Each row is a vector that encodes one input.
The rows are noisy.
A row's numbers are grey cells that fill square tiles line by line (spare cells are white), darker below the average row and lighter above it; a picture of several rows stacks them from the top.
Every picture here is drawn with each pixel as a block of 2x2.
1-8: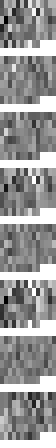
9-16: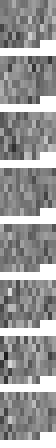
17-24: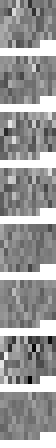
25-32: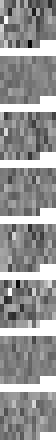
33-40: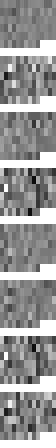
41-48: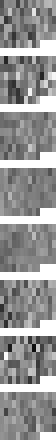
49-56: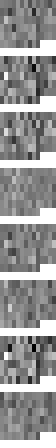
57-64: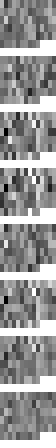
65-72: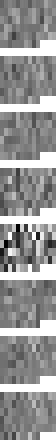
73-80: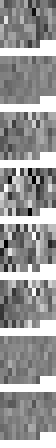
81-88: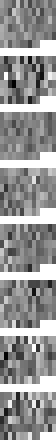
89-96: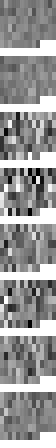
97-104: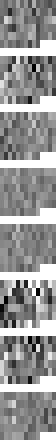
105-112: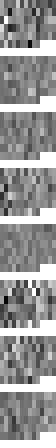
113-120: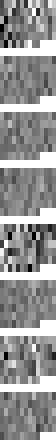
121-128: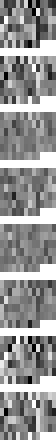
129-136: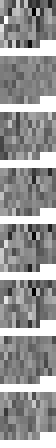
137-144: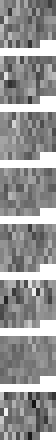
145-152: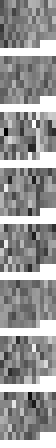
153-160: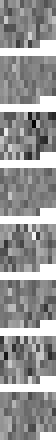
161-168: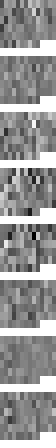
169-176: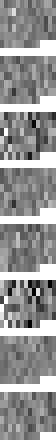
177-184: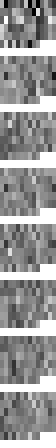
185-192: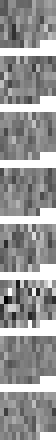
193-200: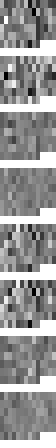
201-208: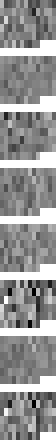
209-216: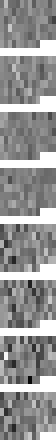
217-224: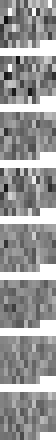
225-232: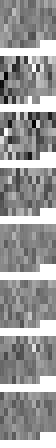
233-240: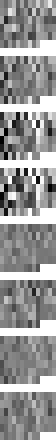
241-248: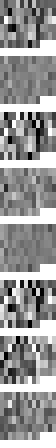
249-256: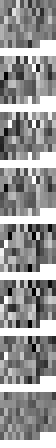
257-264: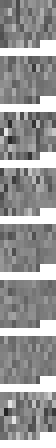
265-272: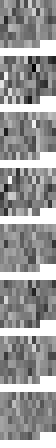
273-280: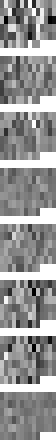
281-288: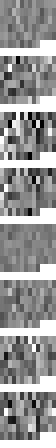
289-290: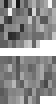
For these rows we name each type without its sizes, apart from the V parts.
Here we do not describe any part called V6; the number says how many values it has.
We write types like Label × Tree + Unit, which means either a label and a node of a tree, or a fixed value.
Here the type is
(Bool × Bool × Bool + Line) × List(V6).
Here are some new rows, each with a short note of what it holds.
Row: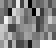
a point on a line, together with a list of one item
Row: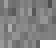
three true/false values, together with a list of one item
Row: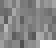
a point on a line, together with a list of one item
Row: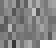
three true/false values, together with a list of two items
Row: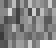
three true/false values, together with the empty list
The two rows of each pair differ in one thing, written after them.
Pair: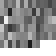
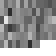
the value of V6 in item 2 of the list
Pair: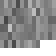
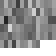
the value of V6 in item 2 of the list
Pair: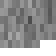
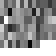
the value of V6 in item 2 of the list
